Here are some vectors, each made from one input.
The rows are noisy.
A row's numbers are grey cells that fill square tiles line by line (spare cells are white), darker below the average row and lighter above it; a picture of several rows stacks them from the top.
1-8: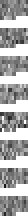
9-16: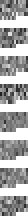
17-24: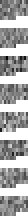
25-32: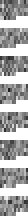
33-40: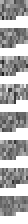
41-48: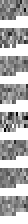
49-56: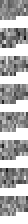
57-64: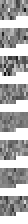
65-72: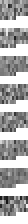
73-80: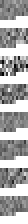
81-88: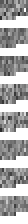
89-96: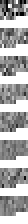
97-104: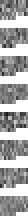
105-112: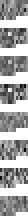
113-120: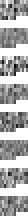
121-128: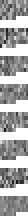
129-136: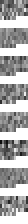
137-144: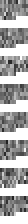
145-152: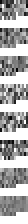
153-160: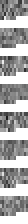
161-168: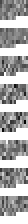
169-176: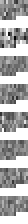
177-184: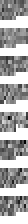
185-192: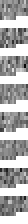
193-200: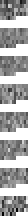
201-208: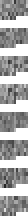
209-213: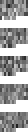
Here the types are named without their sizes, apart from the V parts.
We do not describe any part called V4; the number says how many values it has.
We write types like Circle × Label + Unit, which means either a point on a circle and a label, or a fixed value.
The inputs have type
Bool × List(V4) + Line.
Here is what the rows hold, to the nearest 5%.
About 25% of them hold a point on a line. The rest hold a true/false value, together with a list of values of V4.
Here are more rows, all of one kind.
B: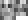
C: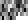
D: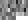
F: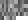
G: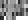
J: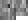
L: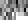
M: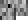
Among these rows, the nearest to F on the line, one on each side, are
G and L.
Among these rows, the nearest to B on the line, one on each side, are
C and G.
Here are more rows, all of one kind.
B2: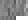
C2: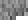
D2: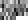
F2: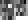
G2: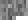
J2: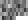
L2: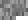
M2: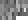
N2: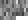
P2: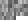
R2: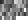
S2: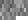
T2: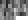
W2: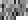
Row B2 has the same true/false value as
M2, P2 and W2.
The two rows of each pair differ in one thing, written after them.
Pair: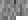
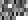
the value of V4 in item 1 of the list
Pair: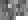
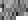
the value of V4 in item 1 of the list
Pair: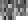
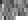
the value of V4 in item 2 of the list
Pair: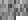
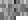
the value of V4 in item 2 of the list
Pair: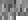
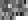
the true/false value
